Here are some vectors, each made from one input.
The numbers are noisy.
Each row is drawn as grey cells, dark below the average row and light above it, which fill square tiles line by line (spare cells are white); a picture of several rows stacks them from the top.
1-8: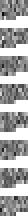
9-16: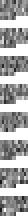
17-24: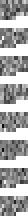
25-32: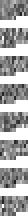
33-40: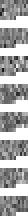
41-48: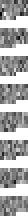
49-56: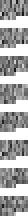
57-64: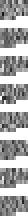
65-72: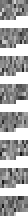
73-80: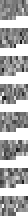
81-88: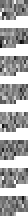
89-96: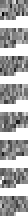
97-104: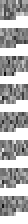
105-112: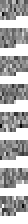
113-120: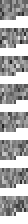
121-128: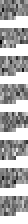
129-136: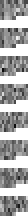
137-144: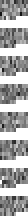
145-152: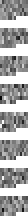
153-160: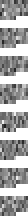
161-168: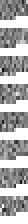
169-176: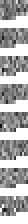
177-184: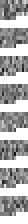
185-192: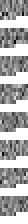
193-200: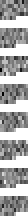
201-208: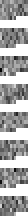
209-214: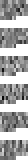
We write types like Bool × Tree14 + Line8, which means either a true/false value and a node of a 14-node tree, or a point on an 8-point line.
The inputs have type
(Bool × Bool × Bool + Line6) × (Tree9 + Unit).
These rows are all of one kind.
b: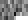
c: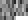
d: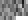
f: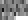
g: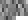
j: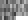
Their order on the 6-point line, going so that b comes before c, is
d, g, f, b, j, c.
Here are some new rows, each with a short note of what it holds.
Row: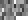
three true/false values
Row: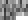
a point on a 6-point line
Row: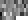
a node of a 9-node tree and three true/false values
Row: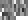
three true/false values
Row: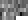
a node of a 9-node tree and three true/false values
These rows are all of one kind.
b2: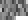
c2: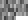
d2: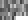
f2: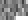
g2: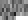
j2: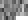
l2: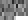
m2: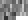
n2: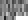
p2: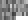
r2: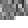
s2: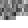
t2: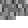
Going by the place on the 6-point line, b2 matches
r2 and t2.
